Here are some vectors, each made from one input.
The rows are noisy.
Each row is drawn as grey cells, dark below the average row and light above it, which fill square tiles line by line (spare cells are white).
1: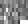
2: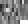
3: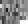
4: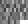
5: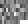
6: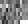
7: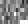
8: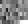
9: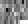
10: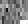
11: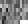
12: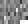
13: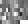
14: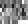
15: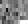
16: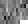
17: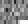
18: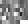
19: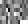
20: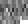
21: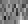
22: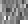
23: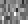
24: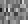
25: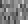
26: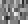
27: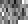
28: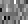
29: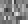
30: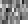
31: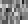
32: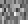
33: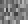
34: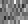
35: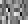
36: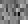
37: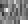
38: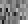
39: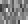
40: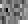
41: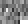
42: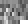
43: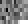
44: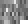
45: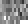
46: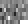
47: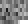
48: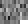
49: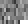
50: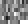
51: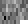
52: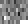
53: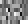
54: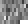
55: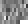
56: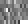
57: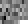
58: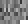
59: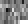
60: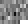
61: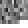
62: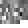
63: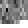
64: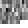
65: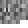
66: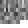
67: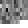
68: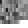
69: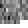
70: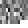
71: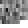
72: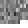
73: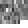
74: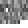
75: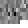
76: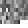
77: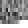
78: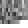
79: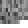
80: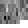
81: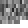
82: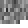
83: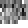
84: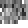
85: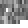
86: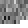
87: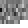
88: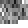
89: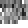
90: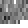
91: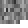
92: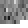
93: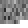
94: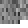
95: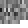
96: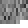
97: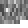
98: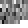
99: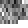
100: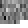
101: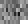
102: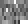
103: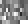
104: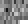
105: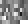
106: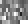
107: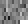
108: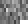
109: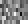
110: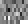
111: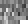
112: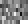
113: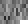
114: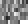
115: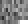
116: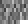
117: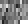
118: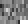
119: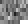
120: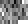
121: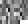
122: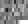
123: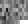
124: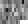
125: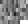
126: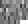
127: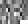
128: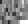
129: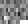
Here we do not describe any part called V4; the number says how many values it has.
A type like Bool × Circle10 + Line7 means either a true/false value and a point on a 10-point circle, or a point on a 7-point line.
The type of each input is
Bool × List2(Line5 + V4).
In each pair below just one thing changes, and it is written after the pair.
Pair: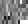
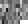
the true/false value
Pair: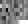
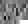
the true/false value
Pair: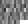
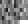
the true/false value
